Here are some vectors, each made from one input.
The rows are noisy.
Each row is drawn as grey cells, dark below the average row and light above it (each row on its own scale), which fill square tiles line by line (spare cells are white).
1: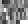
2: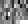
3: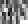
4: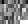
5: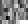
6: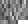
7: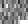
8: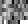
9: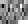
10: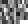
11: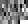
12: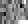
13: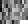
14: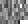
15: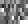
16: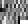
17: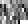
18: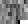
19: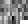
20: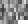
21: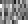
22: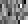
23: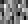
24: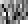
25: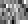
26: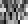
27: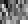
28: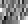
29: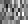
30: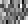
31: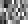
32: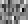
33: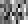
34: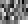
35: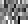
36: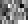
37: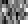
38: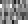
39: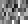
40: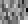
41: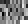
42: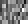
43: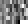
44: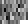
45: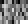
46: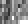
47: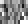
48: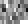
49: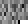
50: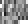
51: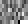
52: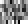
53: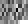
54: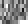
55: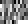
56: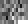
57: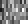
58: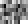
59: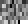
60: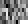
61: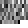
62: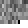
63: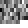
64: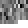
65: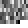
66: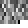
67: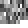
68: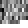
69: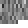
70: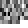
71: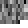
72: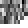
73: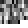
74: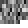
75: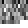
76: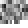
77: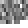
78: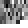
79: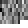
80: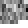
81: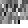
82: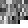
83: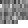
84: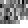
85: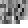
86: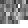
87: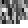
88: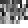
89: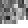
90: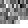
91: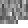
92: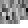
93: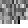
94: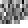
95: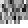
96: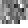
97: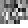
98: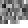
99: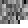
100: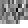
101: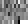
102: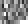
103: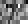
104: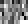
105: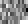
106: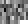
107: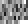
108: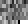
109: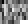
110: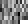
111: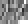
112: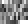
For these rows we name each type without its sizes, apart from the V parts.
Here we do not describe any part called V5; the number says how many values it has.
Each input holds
a list of items, each a true/false value and a value of V5.
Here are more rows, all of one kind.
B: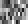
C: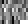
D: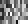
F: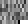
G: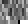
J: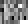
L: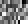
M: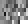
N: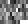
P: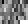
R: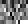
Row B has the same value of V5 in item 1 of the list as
C and D.
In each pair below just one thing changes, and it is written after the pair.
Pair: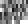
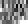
the true/false value in item 2 of the list
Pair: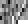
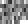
the value of V5 in item 2 of the list
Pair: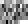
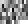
the true/false value in item 1 of the list
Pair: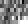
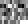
the true/false value in item 1 of the list
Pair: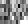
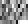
the true/false value in item 2 of the list
